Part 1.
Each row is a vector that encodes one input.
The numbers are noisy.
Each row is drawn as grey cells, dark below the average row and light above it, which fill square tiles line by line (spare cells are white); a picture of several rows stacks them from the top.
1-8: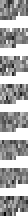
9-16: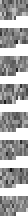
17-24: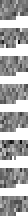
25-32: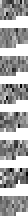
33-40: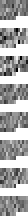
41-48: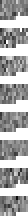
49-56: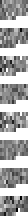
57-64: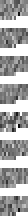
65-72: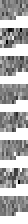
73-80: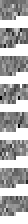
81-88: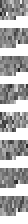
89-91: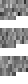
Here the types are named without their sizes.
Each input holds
a point on a circle and a true/false value.
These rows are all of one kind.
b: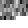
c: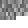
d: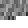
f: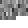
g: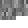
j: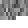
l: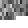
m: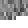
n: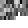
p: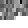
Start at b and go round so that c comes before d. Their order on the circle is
b, c, m, g, f, l, d, j, n, p.
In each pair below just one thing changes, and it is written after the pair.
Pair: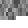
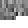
the true/false value
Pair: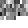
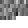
the true/false value
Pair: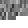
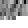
the true/false value
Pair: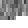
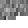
the true/false value
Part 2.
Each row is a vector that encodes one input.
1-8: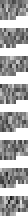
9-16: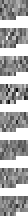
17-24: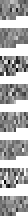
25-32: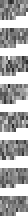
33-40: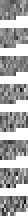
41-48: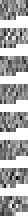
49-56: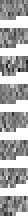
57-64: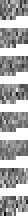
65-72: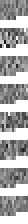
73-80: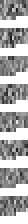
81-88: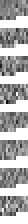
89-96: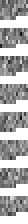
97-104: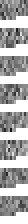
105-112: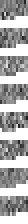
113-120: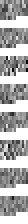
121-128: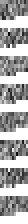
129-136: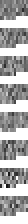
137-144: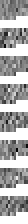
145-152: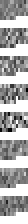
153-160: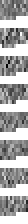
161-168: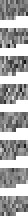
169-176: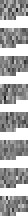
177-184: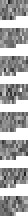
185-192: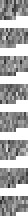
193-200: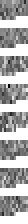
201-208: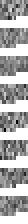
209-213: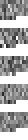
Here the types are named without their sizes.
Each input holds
a list of points on a circle.
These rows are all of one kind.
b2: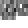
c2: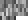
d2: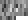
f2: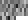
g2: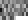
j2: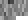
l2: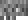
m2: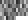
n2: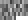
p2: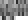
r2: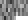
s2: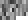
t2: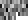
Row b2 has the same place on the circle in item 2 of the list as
d2, n2, p2 and s2.
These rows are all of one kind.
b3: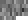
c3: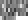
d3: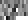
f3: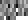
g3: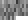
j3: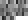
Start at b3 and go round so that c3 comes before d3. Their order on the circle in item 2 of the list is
b3, c3, d3, j3, g3, f3.
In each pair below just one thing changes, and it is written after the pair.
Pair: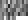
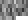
the place on the circle in item 2 of the list
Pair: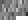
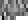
the place on the circle in item 2 of the list
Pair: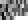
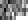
the place on the circle in item 1 of the list
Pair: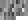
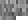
the place on the circle in item 1 of the list
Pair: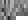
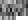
the place on the circle in item 2 of the list
